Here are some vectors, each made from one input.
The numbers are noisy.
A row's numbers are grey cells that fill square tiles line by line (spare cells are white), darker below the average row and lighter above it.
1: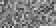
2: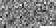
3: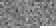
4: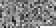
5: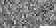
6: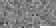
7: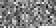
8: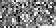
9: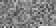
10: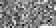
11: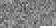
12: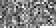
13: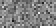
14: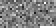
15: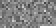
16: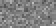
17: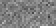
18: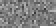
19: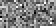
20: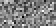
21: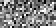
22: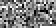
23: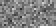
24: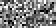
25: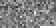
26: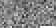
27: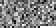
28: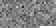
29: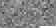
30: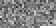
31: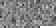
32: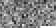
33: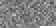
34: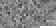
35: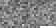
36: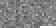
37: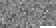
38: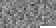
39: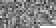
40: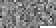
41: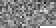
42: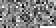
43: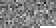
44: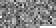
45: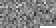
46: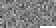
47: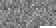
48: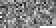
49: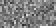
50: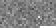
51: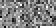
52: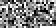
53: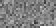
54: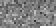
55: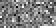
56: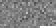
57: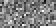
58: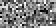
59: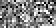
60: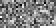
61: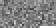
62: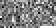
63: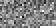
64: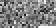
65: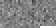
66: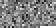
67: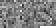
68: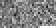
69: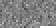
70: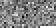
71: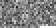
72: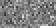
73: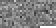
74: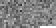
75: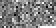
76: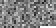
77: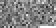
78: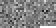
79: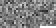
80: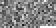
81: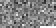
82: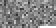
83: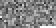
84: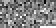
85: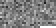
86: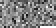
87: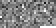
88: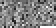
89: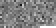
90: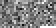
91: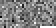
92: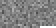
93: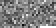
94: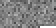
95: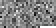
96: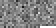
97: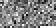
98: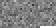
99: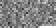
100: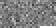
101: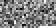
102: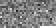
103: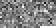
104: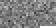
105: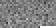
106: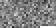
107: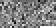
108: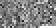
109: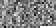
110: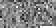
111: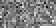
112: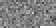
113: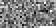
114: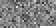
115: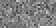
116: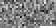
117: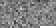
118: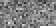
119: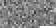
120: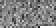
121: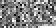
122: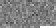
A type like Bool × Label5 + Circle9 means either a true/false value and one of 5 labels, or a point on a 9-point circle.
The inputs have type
(Circle8 + Label10) × Label11.
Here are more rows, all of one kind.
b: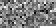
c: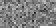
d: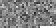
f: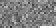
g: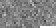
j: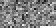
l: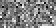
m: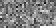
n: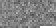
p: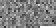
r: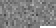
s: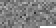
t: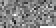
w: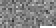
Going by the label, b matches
f, m and s.
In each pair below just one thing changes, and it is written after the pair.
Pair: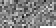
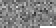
the label
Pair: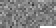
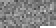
the label
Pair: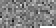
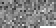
the place on the 8-point circle
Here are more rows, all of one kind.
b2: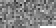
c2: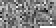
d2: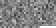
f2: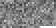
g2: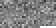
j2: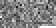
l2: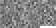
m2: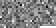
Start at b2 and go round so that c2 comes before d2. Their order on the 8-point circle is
b2, j2, m2, l2, c2, g2, d2, f2.
